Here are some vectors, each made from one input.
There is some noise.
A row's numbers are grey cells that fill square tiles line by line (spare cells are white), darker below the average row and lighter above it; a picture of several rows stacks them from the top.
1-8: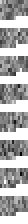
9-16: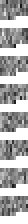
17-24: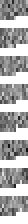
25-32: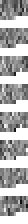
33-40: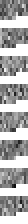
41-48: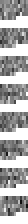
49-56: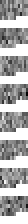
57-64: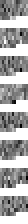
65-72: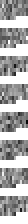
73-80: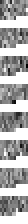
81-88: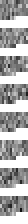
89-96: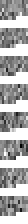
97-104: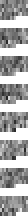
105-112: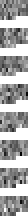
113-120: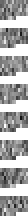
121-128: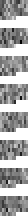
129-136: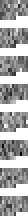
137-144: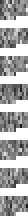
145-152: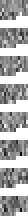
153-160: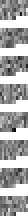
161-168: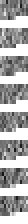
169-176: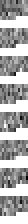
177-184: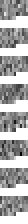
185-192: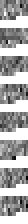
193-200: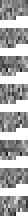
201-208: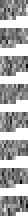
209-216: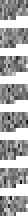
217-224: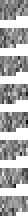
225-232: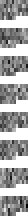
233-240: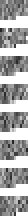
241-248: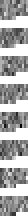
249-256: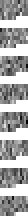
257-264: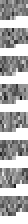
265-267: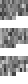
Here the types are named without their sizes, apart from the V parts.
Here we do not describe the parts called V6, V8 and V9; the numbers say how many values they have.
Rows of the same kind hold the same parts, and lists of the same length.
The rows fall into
2 kinds.
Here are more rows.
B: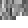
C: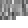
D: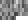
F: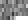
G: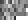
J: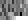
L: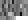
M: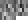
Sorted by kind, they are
B, C, D, F
G, J, L, M

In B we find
a point on a line, a true/false value and a value of V9.
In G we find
a point on a circle, a true/false value, a value of V6, a value of V8 and a value of V9.
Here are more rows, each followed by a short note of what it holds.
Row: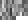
a point on a line, a true/false value and a value of V9
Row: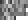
a point on a circle, a true/false value, a value of V6, a value of V8 and a value of V9
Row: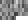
a point on a line, a true/false value and a value of V9
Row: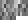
a point on a line, a true/false value and a value of V9
